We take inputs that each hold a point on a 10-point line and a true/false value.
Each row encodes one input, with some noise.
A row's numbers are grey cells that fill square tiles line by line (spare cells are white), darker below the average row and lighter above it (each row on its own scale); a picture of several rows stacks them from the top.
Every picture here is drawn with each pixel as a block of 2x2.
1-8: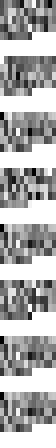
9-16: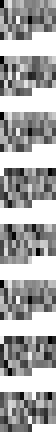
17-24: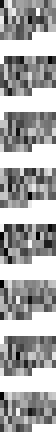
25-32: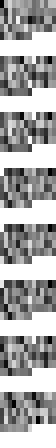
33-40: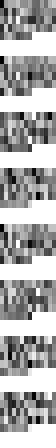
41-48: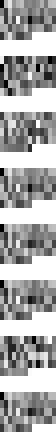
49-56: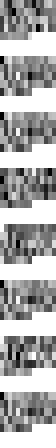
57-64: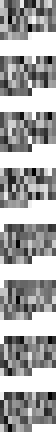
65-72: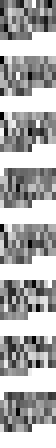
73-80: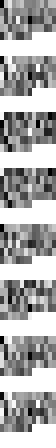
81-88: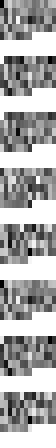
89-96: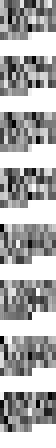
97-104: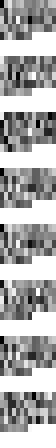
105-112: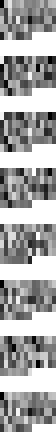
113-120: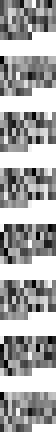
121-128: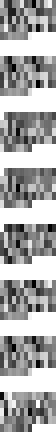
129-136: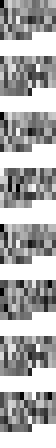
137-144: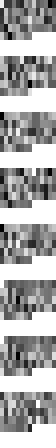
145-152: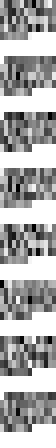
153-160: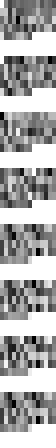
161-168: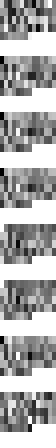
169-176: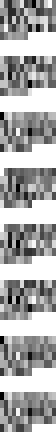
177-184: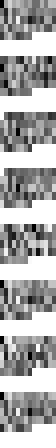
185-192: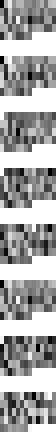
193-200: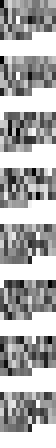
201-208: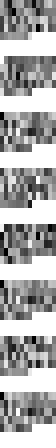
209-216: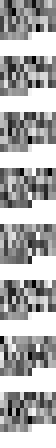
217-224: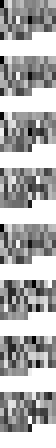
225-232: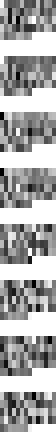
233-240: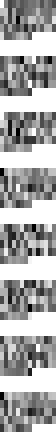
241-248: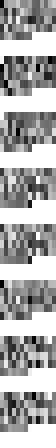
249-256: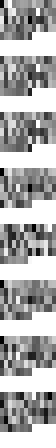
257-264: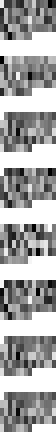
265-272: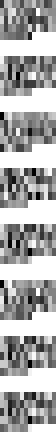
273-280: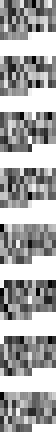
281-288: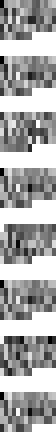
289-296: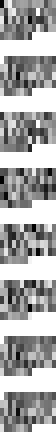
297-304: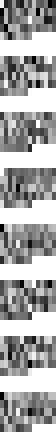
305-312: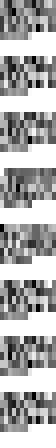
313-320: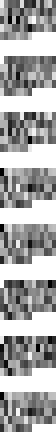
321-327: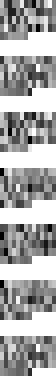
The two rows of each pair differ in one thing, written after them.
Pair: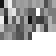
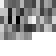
the true/false value
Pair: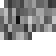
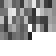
the true/false value
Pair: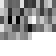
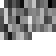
the place on the 10-point line
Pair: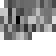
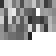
the true/false value
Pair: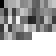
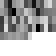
the true/false value
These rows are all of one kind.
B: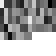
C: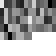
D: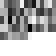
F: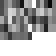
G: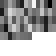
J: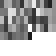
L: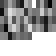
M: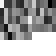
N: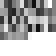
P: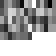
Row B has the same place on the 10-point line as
C, G, L and M.
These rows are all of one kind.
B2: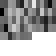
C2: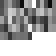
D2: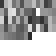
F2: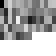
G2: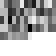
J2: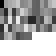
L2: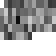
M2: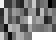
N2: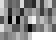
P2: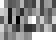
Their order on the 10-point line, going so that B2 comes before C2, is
B2, M2, C2, L2, D2, P2, N2, G2, F2, J2.
